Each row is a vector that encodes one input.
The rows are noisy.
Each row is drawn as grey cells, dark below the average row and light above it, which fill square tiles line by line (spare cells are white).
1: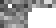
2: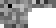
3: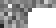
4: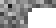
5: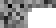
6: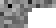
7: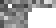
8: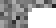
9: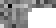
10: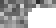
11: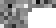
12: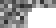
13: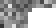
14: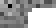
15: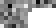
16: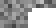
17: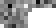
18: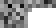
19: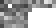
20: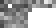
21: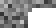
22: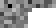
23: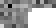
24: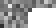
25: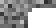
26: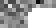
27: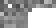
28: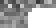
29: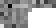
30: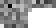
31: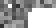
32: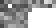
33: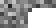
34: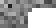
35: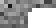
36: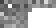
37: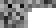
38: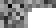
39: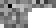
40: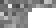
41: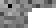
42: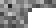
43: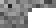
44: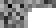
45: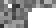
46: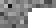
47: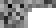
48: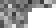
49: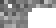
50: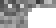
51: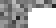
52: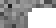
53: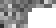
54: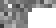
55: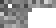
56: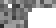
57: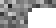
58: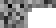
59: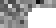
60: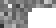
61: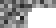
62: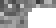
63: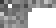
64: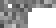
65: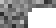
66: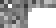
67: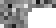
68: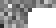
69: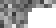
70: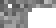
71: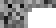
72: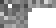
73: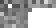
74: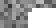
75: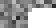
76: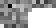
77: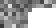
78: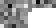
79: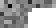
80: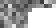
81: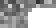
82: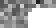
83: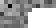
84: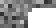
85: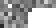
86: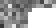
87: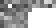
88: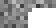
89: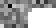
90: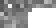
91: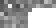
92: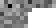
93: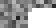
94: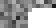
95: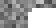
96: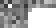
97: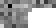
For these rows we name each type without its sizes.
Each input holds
a true/false value, together with either a fixed value, or a node of a tree.
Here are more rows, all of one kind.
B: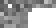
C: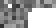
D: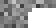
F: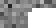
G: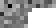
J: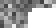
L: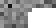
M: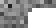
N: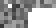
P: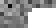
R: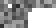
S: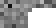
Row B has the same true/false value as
C, J, N and R.
